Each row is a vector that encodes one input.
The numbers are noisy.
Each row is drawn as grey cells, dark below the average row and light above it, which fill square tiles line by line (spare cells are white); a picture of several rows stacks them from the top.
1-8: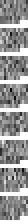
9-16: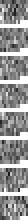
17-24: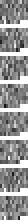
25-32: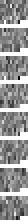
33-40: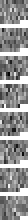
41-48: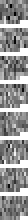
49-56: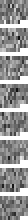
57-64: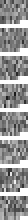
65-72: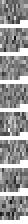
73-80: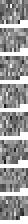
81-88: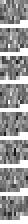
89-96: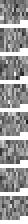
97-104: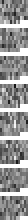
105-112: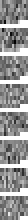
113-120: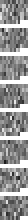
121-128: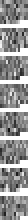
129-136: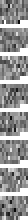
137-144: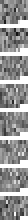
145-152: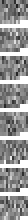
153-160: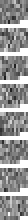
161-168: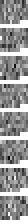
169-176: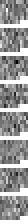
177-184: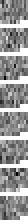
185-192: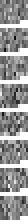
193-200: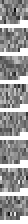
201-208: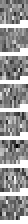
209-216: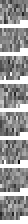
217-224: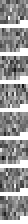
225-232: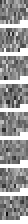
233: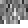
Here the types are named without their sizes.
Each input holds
a label and a point on a line, together with either a fixed value, or a node of a tree.
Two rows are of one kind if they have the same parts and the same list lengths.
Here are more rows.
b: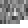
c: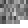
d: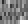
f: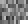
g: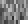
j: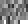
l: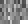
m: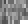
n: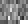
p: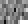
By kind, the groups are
b, c, d, f, g, m, n, p
j, l

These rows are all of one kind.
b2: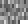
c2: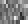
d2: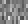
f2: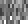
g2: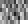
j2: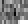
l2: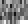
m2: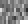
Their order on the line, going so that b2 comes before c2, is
j2, l2, g2, m2, b2, f2, c2, d2.
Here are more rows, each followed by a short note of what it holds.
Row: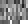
a label and a point on a line
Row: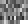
a label, a point on a line and a node of a tree
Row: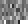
a label, a point on a line and a node of a tree
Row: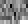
a label, a point on a line and a node of a tree
